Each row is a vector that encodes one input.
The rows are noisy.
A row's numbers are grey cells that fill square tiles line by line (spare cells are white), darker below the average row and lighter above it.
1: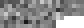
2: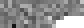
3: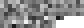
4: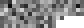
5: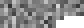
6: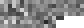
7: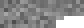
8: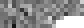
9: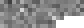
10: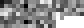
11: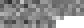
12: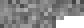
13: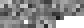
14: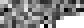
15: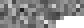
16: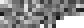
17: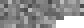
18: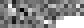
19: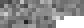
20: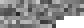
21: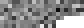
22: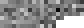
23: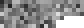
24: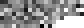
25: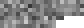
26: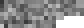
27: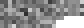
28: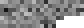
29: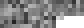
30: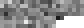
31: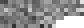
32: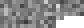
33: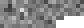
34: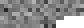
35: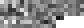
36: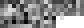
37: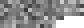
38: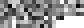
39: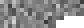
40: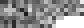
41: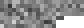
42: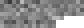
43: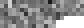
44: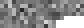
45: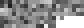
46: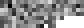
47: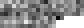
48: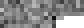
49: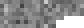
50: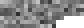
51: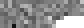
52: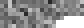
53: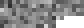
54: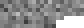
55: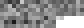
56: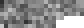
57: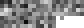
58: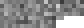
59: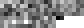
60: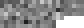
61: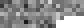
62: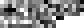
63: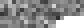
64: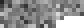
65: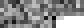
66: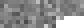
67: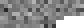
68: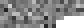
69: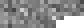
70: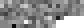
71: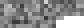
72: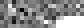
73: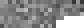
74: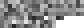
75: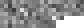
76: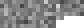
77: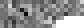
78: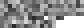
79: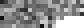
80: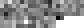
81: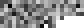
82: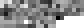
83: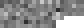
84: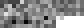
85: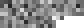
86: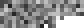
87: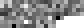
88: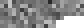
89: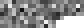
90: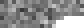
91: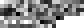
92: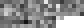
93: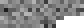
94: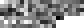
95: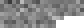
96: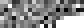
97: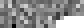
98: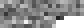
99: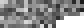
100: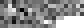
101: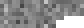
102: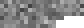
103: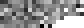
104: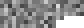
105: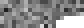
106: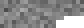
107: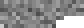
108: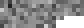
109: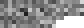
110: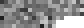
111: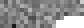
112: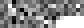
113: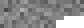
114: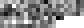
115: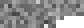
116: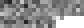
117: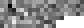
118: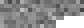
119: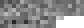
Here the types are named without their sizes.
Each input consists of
either a point on a circle, or a point on a line.
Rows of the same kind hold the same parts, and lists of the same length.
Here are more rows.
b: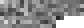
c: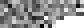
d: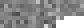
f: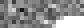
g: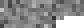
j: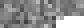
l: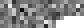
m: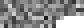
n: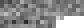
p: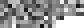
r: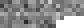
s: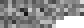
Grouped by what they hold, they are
b, d, g, j, m, n, r
c, f, l, p, s

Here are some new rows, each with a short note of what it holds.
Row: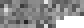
a point on a circle
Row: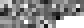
a point on a line
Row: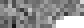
a point on a line
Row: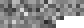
a point on a circle
